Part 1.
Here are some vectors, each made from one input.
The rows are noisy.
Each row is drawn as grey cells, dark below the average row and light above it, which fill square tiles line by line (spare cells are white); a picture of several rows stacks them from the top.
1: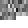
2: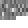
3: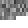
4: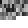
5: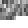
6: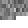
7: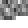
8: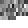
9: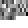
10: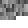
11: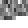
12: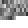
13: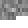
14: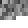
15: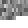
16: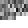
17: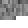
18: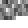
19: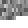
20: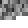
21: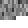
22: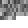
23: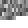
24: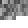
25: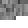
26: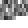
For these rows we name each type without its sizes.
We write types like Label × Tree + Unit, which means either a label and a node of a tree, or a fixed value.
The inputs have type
Line.
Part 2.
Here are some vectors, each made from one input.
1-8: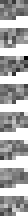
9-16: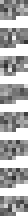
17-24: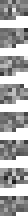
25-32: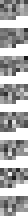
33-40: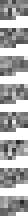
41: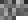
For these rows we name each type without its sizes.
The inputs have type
Circle.
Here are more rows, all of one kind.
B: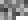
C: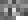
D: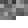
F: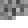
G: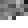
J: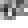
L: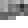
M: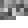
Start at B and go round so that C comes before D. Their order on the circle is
B, J, F, L, M, C, D, G.
